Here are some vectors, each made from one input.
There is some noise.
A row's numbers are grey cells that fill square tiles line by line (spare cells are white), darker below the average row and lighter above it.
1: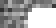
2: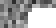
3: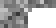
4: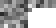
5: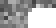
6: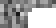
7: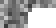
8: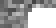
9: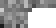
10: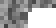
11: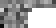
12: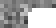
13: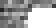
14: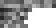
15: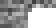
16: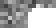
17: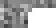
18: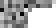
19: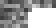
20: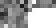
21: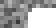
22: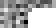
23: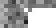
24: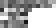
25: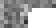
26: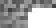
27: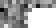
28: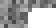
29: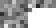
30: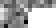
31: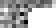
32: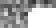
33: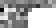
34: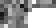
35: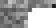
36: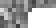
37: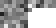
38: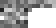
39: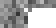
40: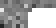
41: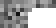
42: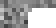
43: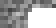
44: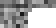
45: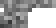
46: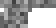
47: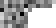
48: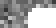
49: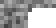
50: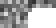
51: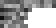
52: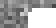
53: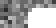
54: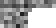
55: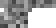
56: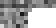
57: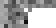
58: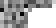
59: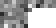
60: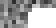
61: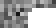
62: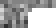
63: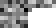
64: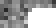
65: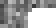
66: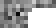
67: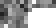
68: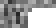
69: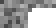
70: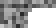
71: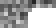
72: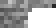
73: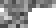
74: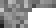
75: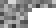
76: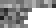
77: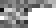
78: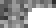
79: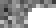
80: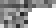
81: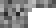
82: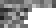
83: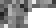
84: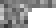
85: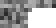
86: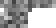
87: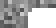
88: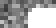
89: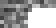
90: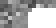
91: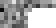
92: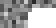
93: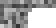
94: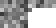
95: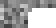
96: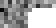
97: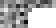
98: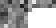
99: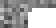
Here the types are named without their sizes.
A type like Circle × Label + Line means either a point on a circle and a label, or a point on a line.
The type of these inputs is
(Label + Tree) × Line × Line.
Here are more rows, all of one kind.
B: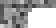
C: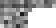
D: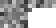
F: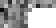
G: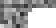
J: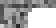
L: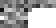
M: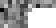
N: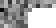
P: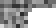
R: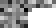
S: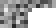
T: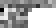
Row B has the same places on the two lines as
G, J, S and T.
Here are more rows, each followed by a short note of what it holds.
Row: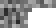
a point on each of two lines and a node of a tree
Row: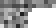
a label and a point on each of two lines
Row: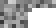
a label and a point on each of two lines
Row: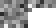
a label and a point on each of two lines
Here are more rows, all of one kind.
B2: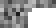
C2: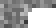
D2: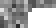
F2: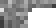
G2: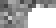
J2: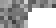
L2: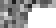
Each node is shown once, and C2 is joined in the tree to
B2 and J2.
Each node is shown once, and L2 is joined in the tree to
G2 and J2.
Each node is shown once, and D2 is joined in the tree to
F2.
